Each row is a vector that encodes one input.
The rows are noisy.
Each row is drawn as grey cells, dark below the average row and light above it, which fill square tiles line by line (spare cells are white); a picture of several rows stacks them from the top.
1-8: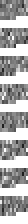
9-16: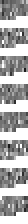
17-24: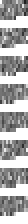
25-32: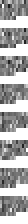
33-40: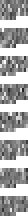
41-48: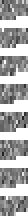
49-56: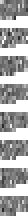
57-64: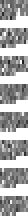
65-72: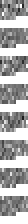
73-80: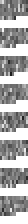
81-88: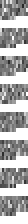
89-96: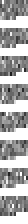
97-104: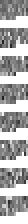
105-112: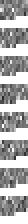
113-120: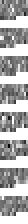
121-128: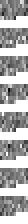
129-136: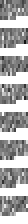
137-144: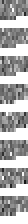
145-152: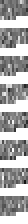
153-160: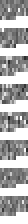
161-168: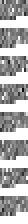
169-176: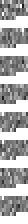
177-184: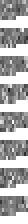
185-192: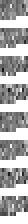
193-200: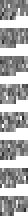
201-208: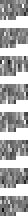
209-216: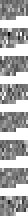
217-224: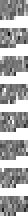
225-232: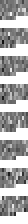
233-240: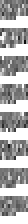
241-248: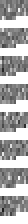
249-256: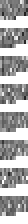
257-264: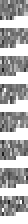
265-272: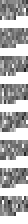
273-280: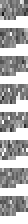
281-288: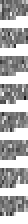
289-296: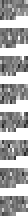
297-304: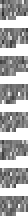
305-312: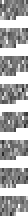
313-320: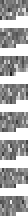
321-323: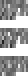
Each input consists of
one of 8 labels, together with either one of 8 labels, or three true/false values.
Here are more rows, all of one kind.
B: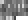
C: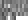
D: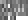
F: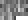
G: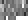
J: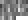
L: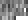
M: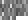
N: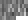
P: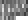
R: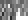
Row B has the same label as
C, D, F and J.
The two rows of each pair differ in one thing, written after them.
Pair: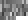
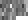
the label
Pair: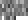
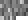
the label
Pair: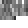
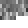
the label
